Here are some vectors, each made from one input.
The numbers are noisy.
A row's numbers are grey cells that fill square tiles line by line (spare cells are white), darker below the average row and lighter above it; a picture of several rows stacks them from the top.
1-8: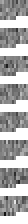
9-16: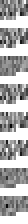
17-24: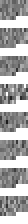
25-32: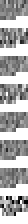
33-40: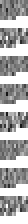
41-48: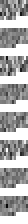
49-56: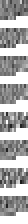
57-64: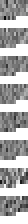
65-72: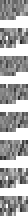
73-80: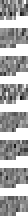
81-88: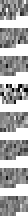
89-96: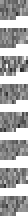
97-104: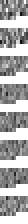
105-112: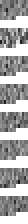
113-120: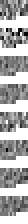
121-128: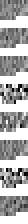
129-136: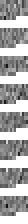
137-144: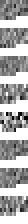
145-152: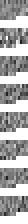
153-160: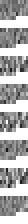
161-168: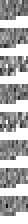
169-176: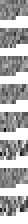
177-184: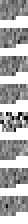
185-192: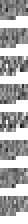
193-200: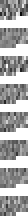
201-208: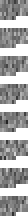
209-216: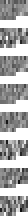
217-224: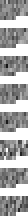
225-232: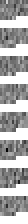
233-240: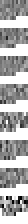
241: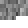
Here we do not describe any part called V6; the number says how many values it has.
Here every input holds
a list of up to three items, each a true/false value and a value of V6.
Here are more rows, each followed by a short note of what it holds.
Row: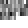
a list of one item
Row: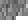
a list of three items
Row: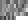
a list of three items
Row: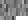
a list of three items
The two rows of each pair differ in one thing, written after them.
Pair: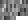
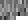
the value of V6 in item 1 of the list
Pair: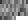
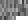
the value of V6 in item 1 of the list
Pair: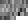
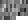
the value of V6 in item 1 of the list
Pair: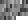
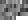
the true/false value in item 1 of the list
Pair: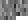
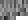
the true/false value in item 1 of the list
